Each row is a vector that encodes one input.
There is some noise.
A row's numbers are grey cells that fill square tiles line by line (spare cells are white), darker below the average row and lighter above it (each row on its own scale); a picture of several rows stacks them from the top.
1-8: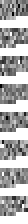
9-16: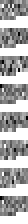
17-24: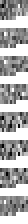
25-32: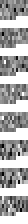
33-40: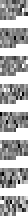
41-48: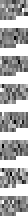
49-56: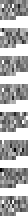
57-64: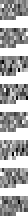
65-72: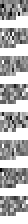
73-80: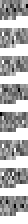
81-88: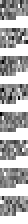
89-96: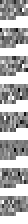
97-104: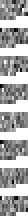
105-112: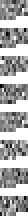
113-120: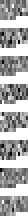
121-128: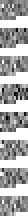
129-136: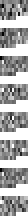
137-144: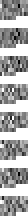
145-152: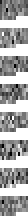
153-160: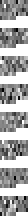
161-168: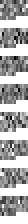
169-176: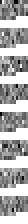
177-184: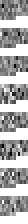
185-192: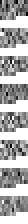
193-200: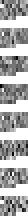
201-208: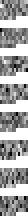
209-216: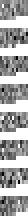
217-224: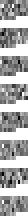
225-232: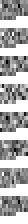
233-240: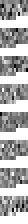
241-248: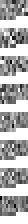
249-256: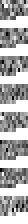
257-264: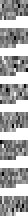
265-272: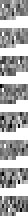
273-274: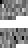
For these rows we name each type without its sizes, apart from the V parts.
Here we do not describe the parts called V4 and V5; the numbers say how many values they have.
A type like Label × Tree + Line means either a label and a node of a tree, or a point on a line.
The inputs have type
(Bool × V5 + Label) × Label + V4.
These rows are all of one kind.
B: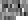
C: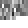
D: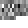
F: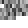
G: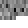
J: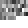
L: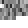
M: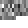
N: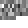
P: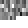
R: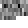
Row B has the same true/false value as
C and J.
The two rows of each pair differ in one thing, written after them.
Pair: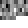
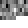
the value of V5
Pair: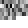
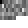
the label
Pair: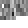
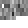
the value of V5
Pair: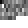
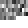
the label
